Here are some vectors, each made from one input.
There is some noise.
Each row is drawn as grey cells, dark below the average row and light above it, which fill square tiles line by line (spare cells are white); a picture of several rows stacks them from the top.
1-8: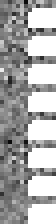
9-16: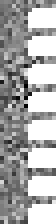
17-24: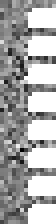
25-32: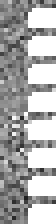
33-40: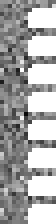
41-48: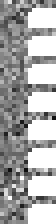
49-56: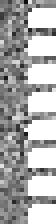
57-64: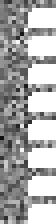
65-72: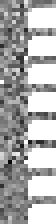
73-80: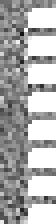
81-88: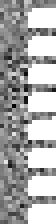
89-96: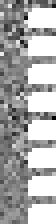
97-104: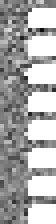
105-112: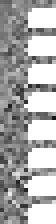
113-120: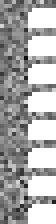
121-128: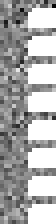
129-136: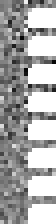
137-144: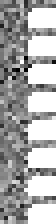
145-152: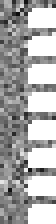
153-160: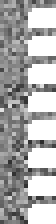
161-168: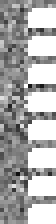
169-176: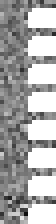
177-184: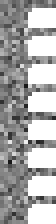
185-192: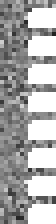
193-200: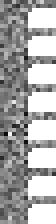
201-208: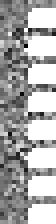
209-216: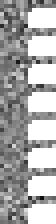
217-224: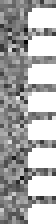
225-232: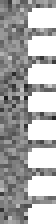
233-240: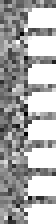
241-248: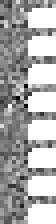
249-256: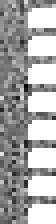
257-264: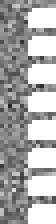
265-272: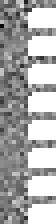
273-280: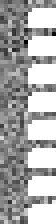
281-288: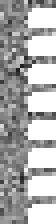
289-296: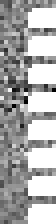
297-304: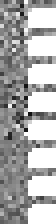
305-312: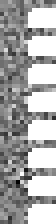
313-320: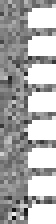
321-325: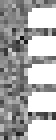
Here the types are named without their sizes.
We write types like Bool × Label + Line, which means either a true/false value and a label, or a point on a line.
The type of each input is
Circle + Tree.
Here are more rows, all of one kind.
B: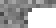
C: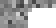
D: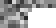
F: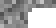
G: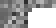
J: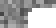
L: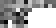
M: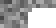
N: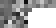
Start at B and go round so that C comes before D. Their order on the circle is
B, J, C, G, N, L, M, D, F.
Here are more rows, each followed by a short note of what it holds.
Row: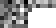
a point on a circle
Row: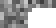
a node of a tree
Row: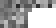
a point on a circle
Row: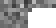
a node of a tree
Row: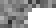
a node of a tree
